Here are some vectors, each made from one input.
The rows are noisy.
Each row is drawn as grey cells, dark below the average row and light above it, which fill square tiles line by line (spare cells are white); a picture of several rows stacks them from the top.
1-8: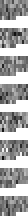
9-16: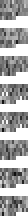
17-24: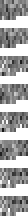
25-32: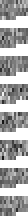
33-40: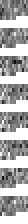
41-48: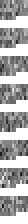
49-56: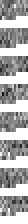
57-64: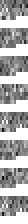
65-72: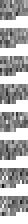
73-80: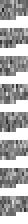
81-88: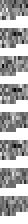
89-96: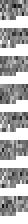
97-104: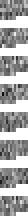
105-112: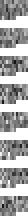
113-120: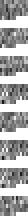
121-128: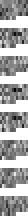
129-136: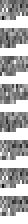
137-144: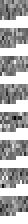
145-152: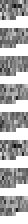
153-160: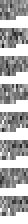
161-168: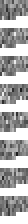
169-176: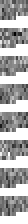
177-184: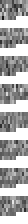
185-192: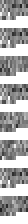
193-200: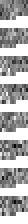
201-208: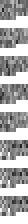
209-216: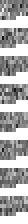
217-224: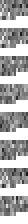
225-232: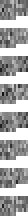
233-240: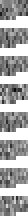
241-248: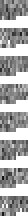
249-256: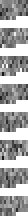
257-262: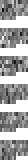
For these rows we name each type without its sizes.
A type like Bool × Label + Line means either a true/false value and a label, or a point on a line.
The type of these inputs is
Bool × Bool × Bool + Tree.
